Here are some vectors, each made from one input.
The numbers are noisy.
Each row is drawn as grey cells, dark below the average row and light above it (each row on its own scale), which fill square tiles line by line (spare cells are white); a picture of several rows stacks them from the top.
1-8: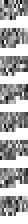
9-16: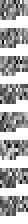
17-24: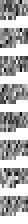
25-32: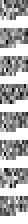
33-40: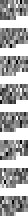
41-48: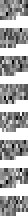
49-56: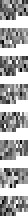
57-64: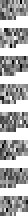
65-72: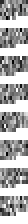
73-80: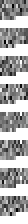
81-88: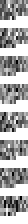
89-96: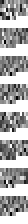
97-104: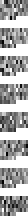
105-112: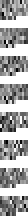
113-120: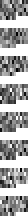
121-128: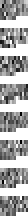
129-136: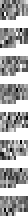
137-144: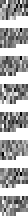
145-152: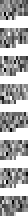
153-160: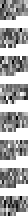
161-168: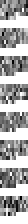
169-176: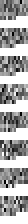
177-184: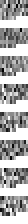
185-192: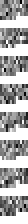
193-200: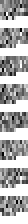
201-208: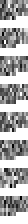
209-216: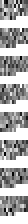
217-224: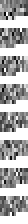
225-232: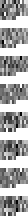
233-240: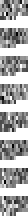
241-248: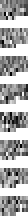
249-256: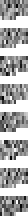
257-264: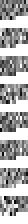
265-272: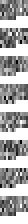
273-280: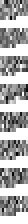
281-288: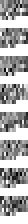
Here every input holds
one of 8 labels.
